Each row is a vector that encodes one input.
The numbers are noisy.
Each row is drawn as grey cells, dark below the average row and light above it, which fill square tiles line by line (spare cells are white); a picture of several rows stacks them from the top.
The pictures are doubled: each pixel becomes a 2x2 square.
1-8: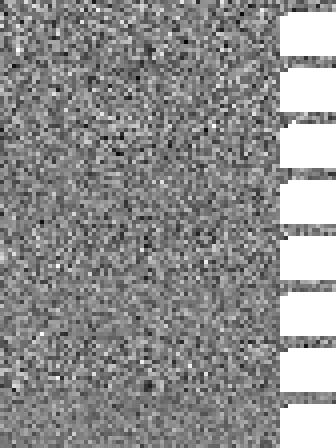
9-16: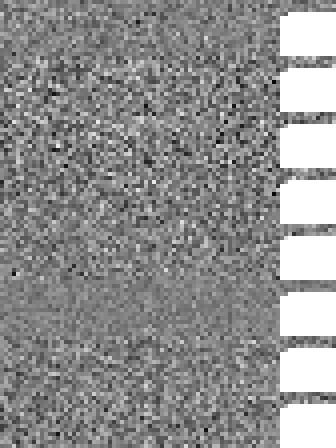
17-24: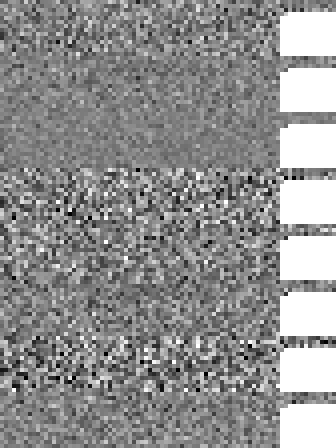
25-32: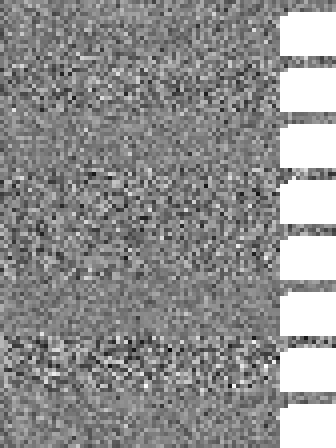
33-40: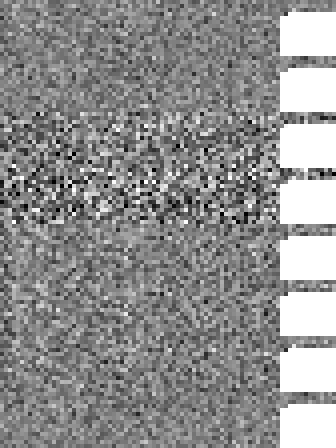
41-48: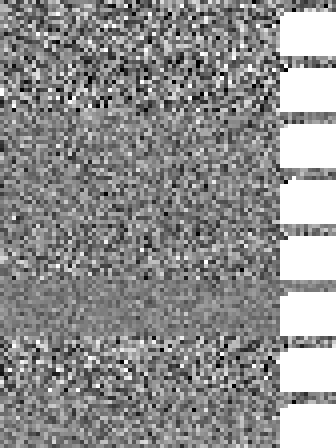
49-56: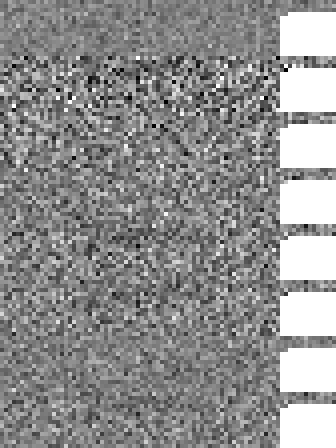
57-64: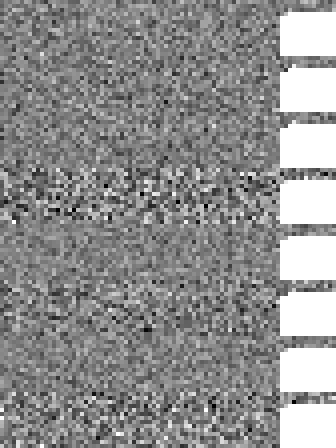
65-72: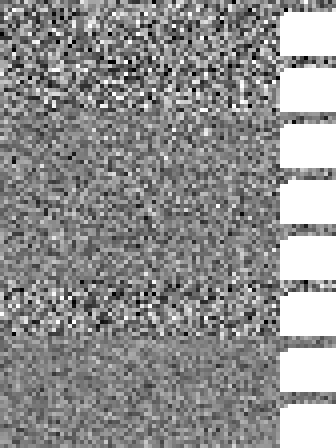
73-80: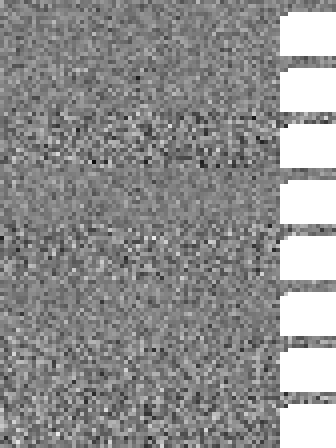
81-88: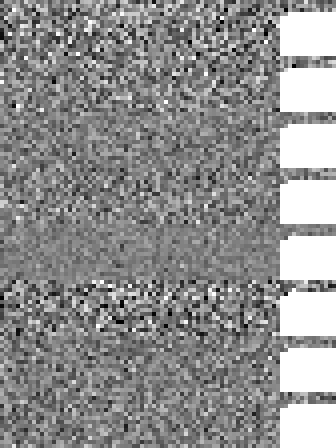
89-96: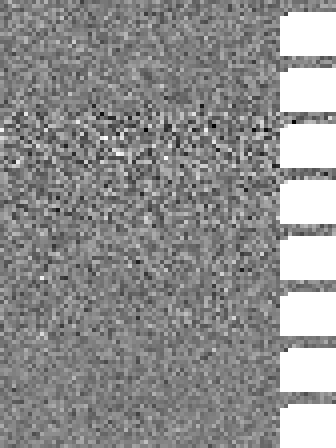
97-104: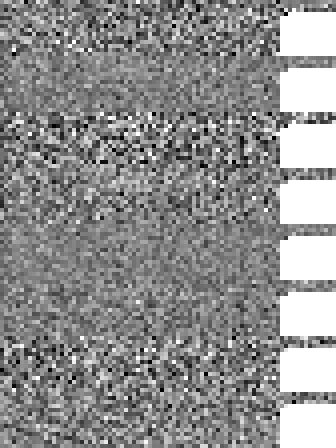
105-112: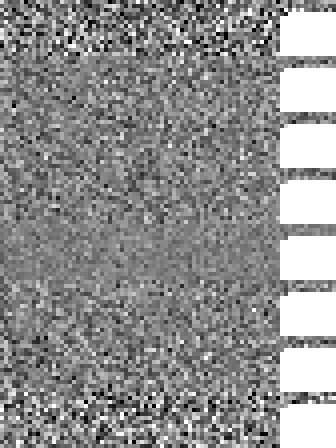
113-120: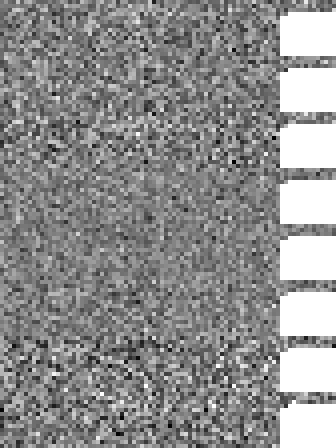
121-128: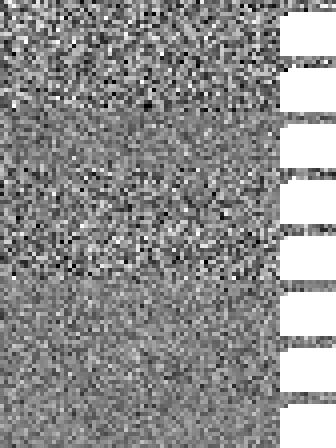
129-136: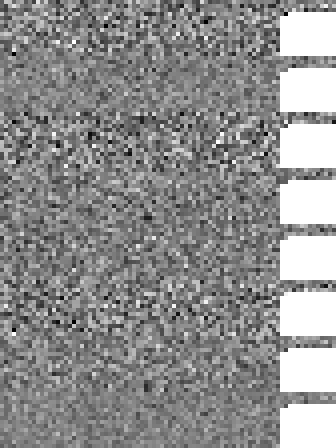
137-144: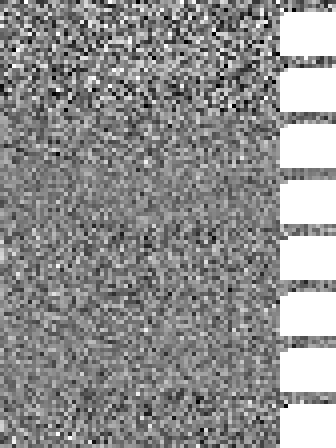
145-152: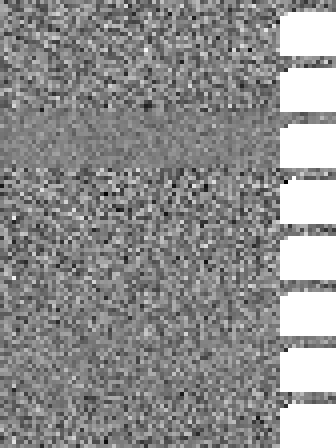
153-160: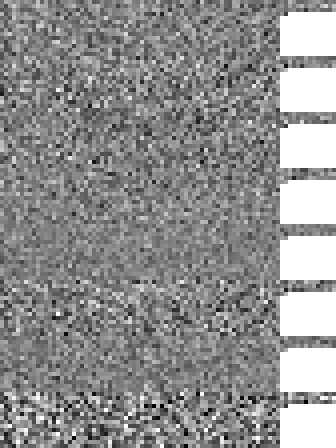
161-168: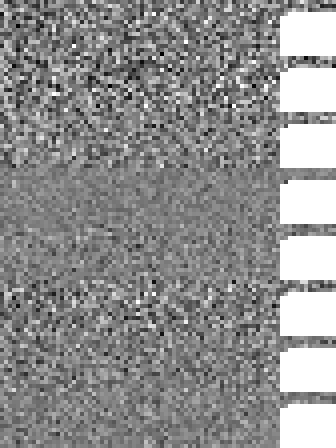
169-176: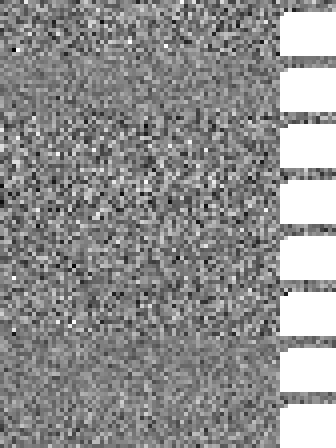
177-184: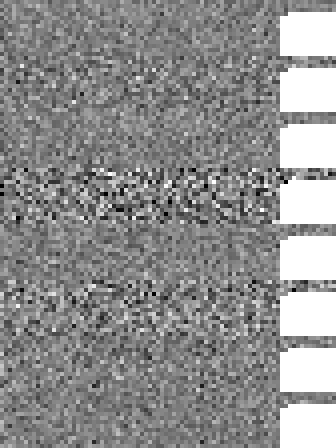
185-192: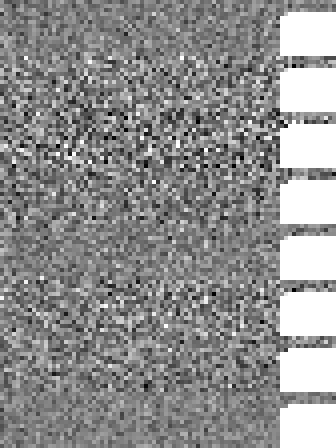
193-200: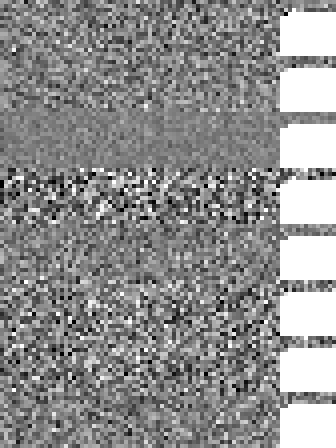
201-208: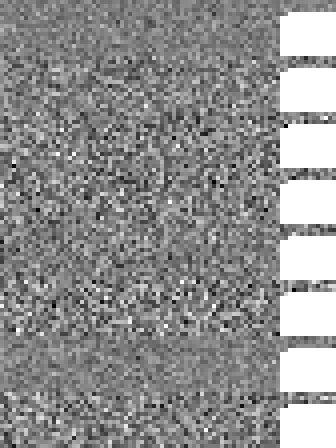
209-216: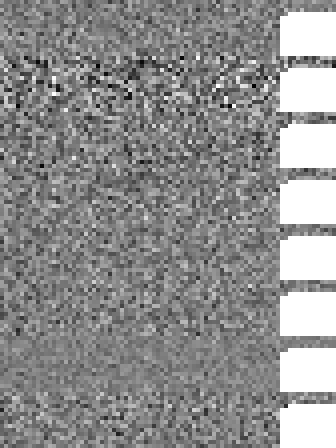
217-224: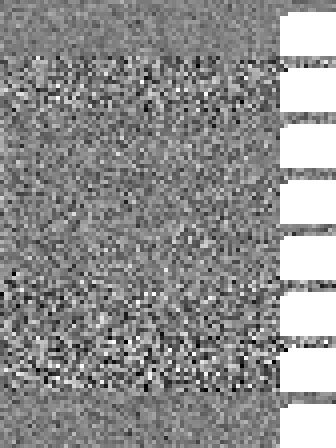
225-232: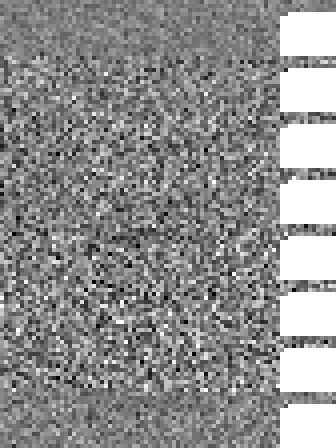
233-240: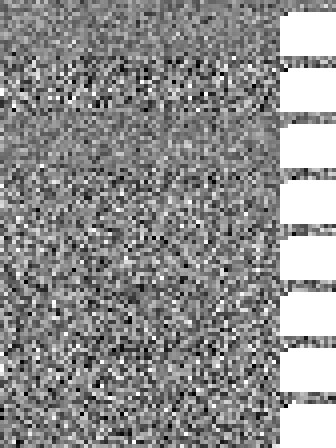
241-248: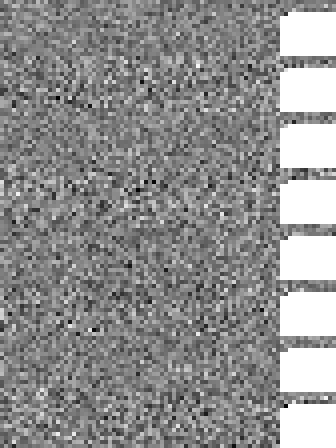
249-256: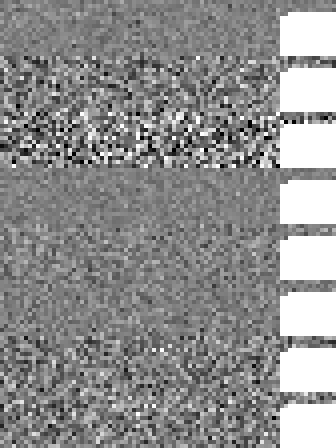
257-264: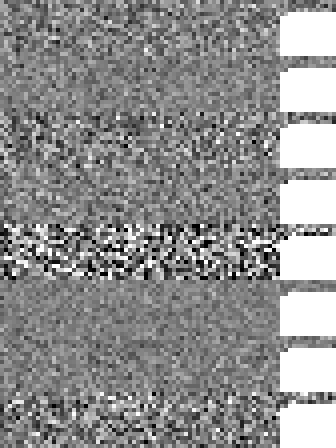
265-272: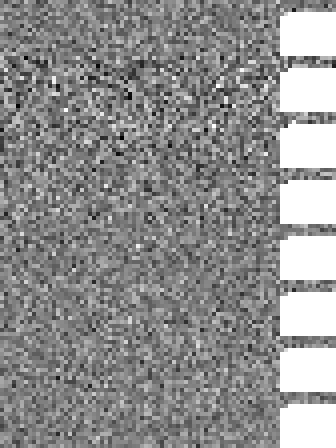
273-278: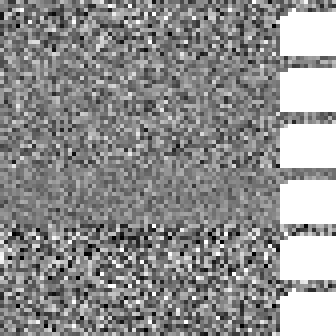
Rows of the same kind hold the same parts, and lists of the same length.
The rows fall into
3 kinds.
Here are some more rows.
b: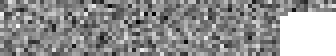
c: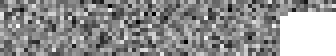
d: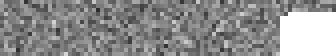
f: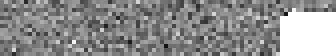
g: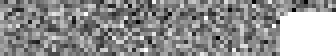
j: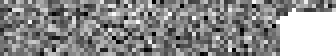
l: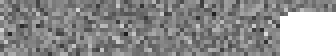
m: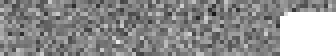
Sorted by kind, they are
b, c, f, g
d
j, l, m

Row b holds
one of 4 labels.
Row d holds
one of 4 labels and a node of a 7-node tree.
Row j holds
a node of a 13-node tree.
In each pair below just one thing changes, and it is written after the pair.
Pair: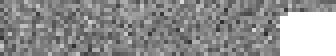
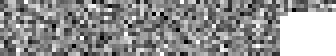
the node of the tree
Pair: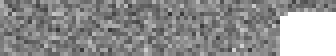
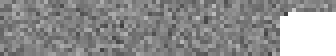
the label
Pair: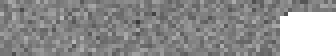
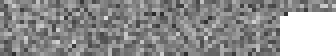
the node of the tree
